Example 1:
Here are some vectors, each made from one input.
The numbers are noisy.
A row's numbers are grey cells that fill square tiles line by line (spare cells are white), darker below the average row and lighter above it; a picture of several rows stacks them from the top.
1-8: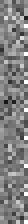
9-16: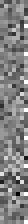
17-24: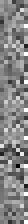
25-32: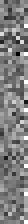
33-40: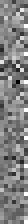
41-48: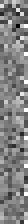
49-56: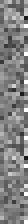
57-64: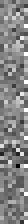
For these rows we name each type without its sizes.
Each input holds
a list of points on a line.
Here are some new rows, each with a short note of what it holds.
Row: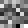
the empty list
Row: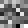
the empty list
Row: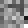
a list of one item
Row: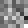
a list of one item
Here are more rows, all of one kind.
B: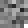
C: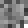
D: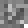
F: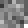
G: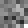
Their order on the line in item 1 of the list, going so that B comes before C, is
B, D, F, C, G.
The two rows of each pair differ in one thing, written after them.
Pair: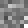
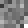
the place on the line in item 2 of the list
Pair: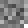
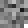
the place on the line in item 2 of the list
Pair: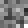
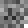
the place on the line in item 2 of the list
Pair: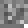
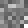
the place on the line in item 1 of the list
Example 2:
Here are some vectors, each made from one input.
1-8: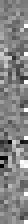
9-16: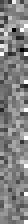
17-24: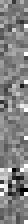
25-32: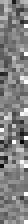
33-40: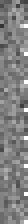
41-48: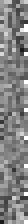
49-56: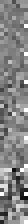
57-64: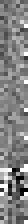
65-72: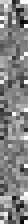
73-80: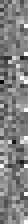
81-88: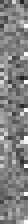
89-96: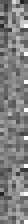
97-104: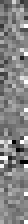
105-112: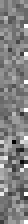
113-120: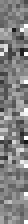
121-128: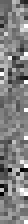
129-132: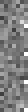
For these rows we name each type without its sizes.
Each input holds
two labels.
